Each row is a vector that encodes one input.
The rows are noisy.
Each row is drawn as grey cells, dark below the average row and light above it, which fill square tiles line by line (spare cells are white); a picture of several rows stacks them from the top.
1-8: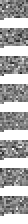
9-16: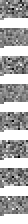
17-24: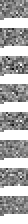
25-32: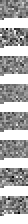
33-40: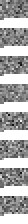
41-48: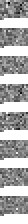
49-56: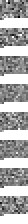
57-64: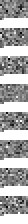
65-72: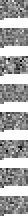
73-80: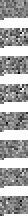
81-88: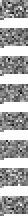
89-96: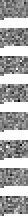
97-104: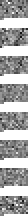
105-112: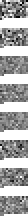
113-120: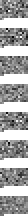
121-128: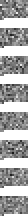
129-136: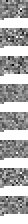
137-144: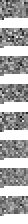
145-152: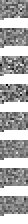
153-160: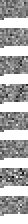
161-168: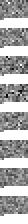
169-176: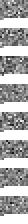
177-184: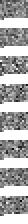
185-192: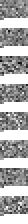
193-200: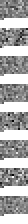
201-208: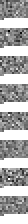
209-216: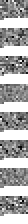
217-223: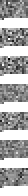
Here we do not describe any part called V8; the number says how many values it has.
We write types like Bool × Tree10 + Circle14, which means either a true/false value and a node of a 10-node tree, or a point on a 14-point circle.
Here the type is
Bool × Line3 × Line7 + V8.
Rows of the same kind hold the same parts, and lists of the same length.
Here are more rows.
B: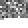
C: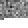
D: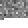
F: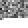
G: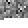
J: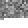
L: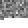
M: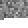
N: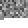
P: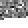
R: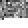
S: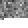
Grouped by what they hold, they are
B, F, G, J
C, D, L, M, N, P, R, S

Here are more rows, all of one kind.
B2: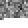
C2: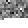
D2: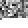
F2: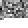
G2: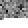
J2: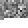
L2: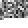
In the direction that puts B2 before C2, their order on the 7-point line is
J2, D2, B2, G2, L2, C2, F2.
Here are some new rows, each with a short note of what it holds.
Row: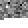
a point on a 3-point line, a point on a 7-point line and a true/false value
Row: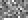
a point on a 3-point line, a point on a 7-point line and a true/false value
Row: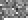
a value of V8
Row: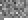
a value of V8
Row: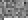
a value of V8
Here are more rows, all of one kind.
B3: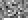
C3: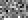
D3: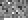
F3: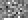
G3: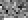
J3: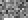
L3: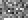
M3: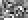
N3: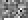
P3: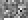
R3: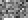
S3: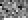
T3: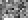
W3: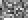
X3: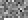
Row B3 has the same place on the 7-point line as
D3, F3, N3 and P3.
